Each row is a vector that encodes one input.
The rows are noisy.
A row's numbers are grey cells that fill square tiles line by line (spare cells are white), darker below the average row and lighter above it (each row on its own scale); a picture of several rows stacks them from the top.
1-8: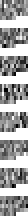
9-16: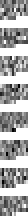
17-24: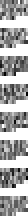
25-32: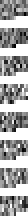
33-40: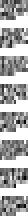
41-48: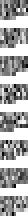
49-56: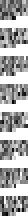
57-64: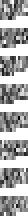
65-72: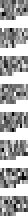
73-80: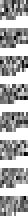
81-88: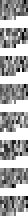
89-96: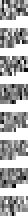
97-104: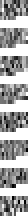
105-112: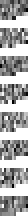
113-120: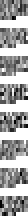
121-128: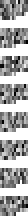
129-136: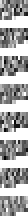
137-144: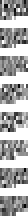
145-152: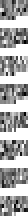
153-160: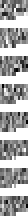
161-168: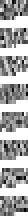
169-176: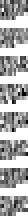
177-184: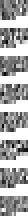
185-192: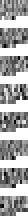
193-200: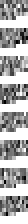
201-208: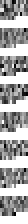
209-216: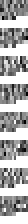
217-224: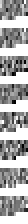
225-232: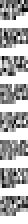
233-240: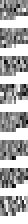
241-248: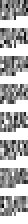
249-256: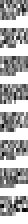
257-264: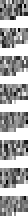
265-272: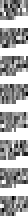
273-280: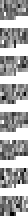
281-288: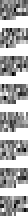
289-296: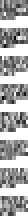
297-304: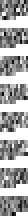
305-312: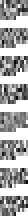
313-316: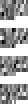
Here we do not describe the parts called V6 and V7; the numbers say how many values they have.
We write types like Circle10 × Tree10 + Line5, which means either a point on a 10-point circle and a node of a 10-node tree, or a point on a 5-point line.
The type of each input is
(Bool × Line8 + V6) × Label8 × V7.
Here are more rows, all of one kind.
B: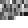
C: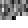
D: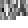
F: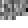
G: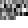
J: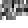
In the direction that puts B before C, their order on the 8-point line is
G, B, J, C, F, D.
